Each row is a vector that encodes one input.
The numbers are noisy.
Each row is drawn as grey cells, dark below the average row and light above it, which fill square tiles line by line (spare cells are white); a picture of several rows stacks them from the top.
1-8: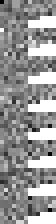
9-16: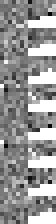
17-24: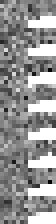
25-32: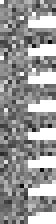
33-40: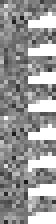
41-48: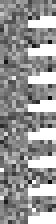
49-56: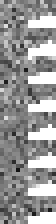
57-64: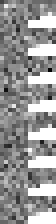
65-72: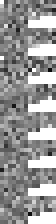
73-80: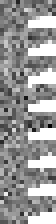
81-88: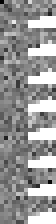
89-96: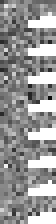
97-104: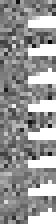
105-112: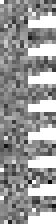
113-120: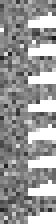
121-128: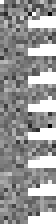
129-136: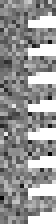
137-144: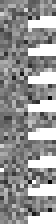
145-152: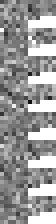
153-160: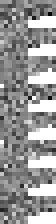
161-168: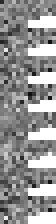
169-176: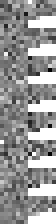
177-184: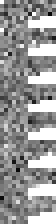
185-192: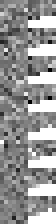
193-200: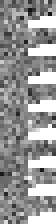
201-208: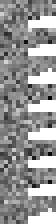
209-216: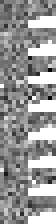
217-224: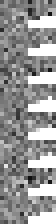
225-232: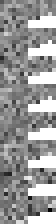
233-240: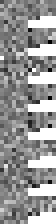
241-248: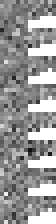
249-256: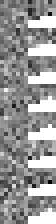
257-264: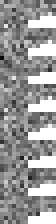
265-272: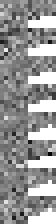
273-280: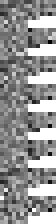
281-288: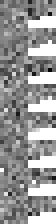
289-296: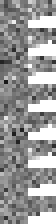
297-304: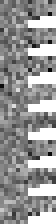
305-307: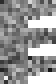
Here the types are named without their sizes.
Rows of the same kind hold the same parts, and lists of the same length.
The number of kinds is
2.
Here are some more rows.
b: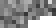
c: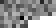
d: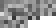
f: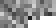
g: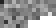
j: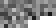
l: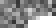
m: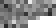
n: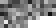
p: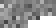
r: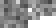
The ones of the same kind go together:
b, c, d, f, g, l, m, p, r
j, n

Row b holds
a node of a tree and four true/false values.
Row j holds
a node of a tree.
